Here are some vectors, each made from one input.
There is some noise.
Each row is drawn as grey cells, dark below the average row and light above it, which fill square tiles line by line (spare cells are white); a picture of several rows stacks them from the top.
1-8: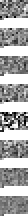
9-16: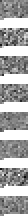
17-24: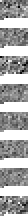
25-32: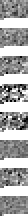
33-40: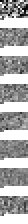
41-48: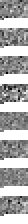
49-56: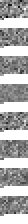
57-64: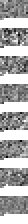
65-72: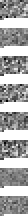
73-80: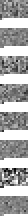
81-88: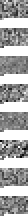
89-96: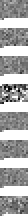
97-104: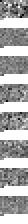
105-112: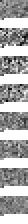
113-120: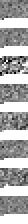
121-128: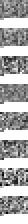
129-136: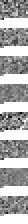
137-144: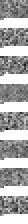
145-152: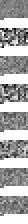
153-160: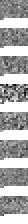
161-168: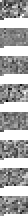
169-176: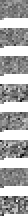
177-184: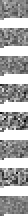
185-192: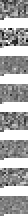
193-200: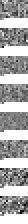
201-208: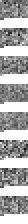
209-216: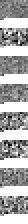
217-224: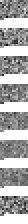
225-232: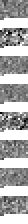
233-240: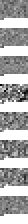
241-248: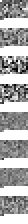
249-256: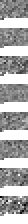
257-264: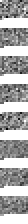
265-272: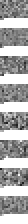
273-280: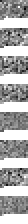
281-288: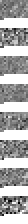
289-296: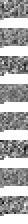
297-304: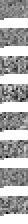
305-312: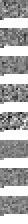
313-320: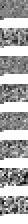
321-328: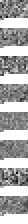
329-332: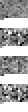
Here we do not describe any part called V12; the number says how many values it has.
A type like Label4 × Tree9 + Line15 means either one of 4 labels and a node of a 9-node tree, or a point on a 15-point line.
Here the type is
List2(Line10 × V12).
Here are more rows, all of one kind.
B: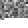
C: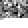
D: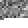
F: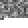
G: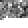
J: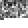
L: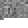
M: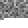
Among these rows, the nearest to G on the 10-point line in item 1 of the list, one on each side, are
D and J.
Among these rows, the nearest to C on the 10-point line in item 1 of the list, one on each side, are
J and L.
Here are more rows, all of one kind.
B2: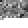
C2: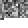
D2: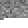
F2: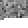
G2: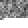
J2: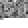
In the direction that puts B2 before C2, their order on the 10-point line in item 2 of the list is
J2, G2, D2, B2, F2, C2.
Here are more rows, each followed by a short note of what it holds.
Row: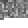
a list of one item
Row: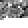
a list of one item
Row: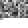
a list of one item
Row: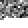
the empty list
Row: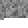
a list of two items
